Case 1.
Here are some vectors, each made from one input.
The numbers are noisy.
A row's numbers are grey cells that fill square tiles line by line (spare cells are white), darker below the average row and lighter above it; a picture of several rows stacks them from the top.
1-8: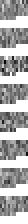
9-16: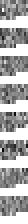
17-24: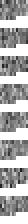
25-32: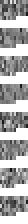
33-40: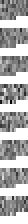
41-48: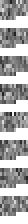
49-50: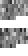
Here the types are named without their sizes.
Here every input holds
a point on a line and a true/false value.
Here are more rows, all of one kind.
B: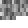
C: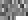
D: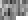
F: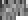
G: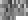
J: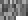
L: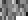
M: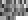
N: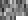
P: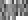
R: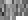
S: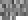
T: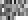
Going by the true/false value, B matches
D and G.
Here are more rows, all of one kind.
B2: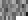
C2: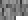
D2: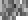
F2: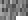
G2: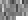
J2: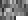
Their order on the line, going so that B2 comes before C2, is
G2, D2, B2, F2, C2, J2.
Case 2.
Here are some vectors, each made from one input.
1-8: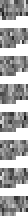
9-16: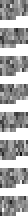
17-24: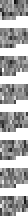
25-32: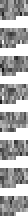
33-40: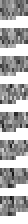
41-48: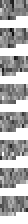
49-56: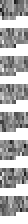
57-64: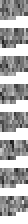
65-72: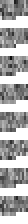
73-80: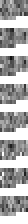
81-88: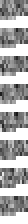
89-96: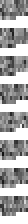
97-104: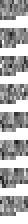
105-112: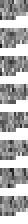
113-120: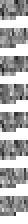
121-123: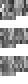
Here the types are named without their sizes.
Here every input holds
either a label, or a point on a line.
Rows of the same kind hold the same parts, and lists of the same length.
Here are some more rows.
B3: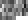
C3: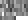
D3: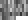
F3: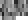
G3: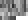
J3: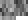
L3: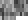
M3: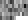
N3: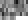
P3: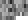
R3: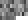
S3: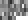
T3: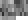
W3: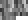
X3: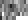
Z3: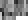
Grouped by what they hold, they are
B3, C3, G3, M3, P3, R3, S3, X3
D3, F3, J3, L3, N3, T3, W3, Z3

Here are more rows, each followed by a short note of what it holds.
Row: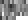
a label
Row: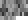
a point on a line
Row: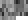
a point on a line
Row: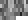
a point on a line
